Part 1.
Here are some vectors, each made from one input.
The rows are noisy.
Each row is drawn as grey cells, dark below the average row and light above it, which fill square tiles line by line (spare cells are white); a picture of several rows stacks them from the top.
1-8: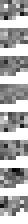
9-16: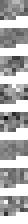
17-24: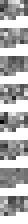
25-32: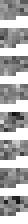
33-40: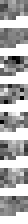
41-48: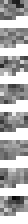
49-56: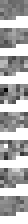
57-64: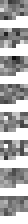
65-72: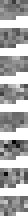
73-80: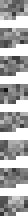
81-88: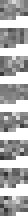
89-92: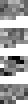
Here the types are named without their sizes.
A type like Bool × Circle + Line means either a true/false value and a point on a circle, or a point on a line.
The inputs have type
Bool × Bool × Bool × Bool × Label.
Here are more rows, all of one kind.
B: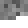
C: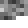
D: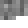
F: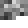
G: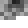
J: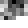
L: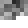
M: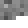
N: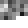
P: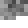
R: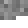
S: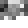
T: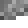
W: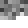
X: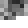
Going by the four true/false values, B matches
D, F, M and W.
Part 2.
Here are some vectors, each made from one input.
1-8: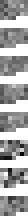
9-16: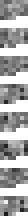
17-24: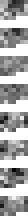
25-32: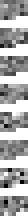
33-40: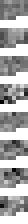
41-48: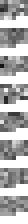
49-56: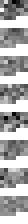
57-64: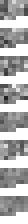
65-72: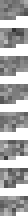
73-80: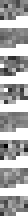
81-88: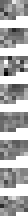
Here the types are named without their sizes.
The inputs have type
Bool × Bool × Bool × Bool + Label.
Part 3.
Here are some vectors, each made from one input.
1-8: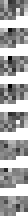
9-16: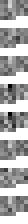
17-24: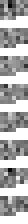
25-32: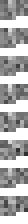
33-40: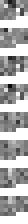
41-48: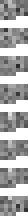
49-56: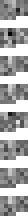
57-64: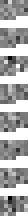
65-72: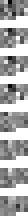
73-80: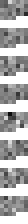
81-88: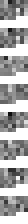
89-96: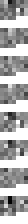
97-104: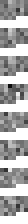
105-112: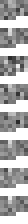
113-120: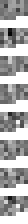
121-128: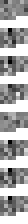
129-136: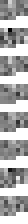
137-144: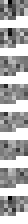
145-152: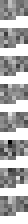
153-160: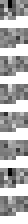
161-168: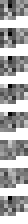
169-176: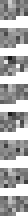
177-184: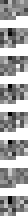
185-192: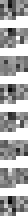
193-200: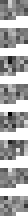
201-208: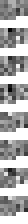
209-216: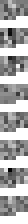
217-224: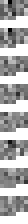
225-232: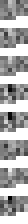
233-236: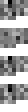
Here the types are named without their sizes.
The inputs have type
Bool × Line.
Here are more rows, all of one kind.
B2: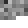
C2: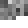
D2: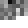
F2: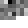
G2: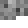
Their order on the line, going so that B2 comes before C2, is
B2, D2, F2, G2, C2.
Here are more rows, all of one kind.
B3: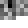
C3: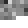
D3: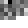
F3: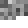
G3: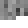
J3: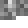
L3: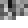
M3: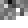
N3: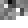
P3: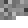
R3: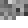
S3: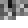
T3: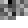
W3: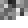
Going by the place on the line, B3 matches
F3, L3, R3 and S3.
